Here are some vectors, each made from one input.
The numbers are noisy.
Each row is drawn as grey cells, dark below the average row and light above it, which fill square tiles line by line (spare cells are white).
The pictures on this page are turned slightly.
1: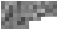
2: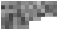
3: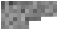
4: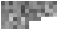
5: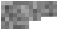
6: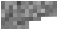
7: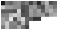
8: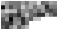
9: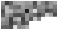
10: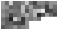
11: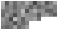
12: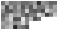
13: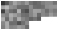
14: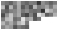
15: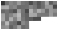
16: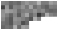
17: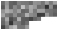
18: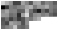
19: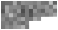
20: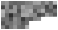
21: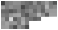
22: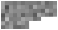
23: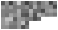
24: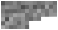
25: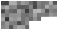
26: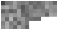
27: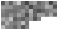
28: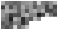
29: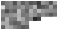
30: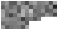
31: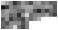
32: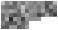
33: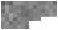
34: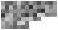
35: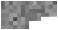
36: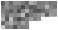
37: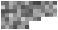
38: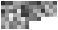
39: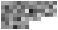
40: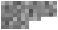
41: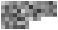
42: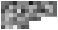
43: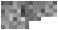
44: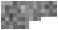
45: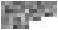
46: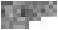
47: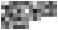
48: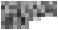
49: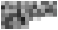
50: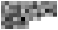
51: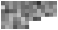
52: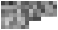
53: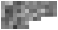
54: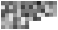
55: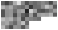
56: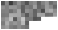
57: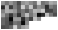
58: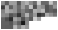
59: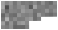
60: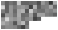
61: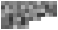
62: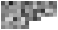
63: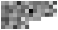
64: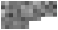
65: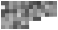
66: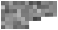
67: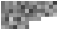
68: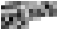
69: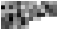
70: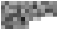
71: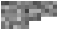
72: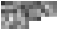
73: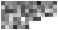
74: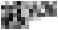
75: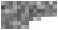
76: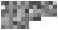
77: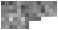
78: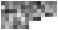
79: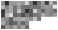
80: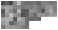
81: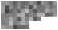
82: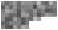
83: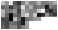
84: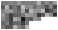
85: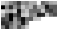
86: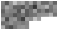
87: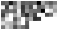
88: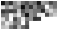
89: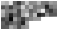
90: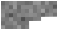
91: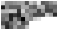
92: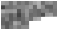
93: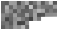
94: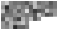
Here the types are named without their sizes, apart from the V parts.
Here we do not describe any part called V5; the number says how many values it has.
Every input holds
a list of items, each a true/false value and a value of V5.
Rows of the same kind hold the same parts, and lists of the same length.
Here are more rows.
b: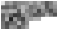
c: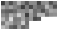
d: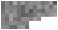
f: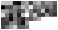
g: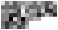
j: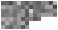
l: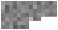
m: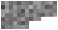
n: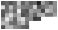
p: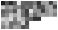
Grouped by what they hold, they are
b, g, l, n
c, d, j, m, p
f

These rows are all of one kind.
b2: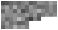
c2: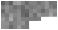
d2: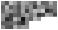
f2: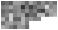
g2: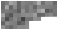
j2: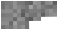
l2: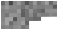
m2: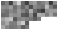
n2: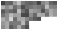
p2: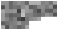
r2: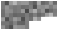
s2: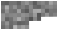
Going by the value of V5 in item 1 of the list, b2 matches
d2, g2, j2 and r2.
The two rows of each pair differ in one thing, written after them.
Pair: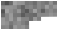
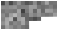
the value of V5 in item 1 of the list
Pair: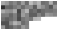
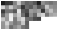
the true/false value in item 2 of the list
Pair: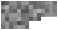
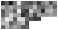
the true/false value in item 2 of the list
